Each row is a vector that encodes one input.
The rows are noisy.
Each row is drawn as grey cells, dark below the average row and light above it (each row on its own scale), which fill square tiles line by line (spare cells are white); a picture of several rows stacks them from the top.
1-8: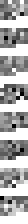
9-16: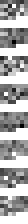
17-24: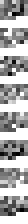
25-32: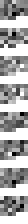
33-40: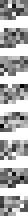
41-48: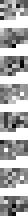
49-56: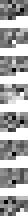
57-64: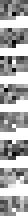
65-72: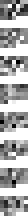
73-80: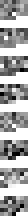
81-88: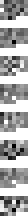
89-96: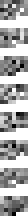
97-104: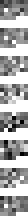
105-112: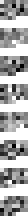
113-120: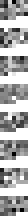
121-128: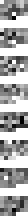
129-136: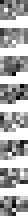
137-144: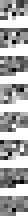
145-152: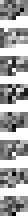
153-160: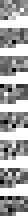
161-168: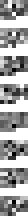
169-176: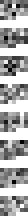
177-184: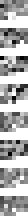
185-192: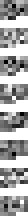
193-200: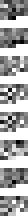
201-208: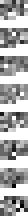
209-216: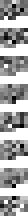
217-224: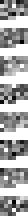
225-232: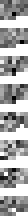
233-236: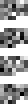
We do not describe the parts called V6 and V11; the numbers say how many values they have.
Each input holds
a value of V11, together with either a point on a 5-point line and a true/false value, or a value of V6.
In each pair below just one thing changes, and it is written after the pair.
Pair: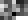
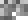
the place on the 5-point line
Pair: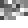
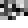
the value of V11
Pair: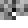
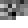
the true/false value
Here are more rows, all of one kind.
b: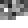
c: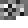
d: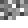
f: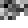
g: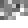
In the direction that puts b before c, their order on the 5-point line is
d, b, f, g, c.
